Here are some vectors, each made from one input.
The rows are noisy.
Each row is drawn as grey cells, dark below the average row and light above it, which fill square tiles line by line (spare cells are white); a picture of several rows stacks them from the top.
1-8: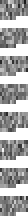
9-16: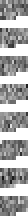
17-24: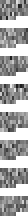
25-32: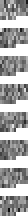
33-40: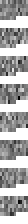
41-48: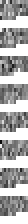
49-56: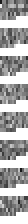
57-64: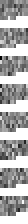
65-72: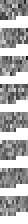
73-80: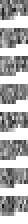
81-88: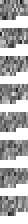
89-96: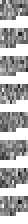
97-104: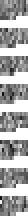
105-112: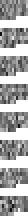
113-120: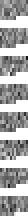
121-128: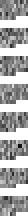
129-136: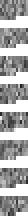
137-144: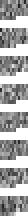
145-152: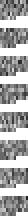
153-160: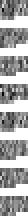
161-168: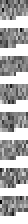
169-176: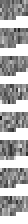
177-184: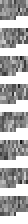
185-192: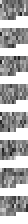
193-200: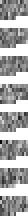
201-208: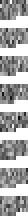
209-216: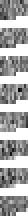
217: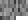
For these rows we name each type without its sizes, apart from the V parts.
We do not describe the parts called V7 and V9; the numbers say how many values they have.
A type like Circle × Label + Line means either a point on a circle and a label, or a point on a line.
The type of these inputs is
(Bool × Circle + V7) × Line × V9.
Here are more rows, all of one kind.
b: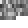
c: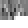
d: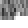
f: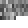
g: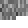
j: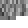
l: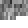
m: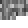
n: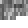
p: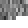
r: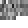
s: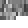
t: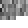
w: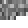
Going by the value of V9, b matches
f, r and s.
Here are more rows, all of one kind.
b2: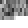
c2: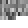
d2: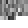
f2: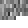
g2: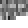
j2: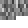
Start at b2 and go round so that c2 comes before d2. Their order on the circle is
b2, c2, d2, g2, j2, f2.
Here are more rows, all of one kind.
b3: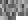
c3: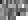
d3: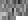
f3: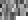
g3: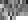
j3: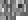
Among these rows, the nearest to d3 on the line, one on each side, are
c3 and g3.
